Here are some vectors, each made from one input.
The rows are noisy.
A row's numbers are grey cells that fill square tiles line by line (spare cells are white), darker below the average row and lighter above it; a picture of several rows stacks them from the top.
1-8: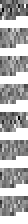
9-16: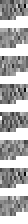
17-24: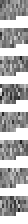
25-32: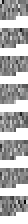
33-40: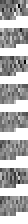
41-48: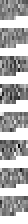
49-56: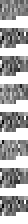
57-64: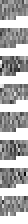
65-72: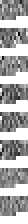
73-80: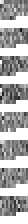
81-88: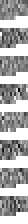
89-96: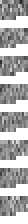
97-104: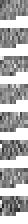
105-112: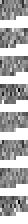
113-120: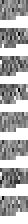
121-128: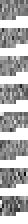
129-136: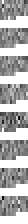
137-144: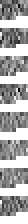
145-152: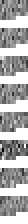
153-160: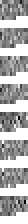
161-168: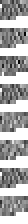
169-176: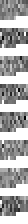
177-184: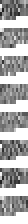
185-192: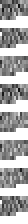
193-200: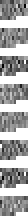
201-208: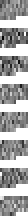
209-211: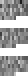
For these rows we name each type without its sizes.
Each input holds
either a node of a tree, or three true/false values.
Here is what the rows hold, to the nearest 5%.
About 65% of them hold a node of a tree. The rest hold three true/false values.
